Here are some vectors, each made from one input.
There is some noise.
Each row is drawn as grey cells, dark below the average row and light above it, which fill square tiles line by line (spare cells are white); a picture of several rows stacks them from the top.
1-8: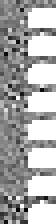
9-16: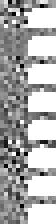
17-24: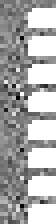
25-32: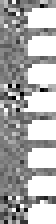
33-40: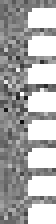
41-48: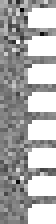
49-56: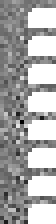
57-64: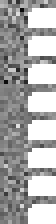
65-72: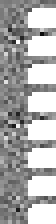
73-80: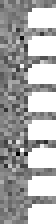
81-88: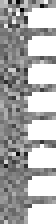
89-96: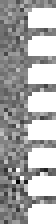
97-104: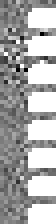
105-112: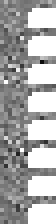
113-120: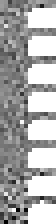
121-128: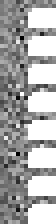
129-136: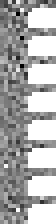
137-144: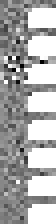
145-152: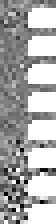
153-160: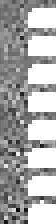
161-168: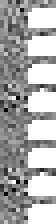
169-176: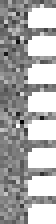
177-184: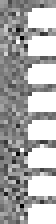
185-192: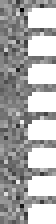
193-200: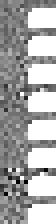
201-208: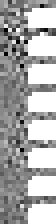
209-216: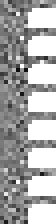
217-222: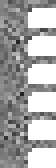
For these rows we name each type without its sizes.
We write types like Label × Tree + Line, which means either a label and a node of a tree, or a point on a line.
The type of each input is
Bool × Line + Label × Label × Label.
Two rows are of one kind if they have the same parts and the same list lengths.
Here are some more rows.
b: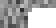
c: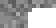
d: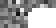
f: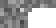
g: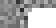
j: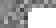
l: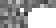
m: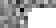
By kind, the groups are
b, g, j, m
c, d, f, l

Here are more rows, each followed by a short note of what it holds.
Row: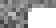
a point on a line and a true/false value
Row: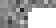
a point on a line and a true/false value
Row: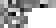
three labels
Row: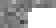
three labels
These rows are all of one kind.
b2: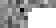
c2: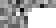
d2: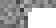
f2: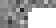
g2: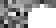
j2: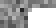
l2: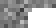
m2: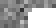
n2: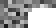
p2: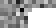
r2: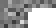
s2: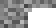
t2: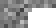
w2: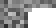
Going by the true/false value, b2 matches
f2, g2 and j2.
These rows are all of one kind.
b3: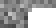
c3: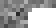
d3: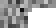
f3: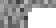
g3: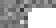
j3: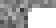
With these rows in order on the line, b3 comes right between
d3 and j3.
